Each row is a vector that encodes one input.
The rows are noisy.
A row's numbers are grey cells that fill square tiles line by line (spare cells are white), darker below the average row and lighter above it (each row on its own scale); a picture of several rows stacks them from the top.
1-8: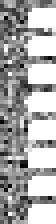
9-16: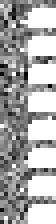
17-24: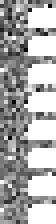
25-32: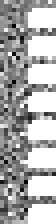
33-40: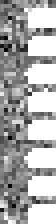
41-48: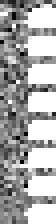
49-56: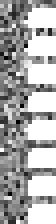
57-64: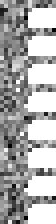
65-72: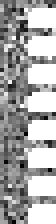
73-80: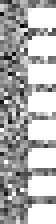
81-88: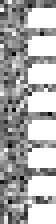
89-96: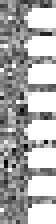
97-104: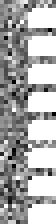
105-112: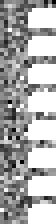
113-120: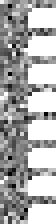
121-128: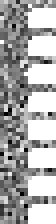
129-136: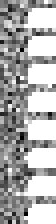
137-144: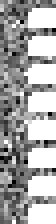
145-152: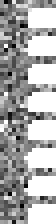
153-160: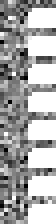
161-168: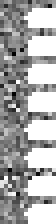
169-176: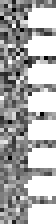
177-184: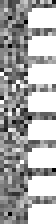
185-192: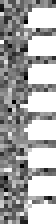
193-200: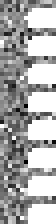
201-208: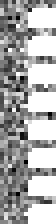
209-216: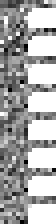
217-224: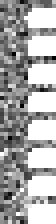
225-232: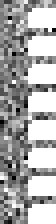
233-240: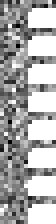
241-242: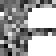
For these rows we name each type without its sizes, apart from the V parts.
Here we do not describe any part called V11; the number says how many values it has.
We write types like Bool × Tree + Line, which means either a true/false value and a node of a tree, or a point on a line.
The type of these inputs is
Label × Label × V11.
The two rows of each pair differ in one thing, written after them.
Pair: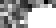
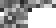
the value of V11
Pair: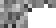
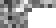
one of the two labels
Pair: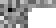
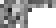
one of the two labels
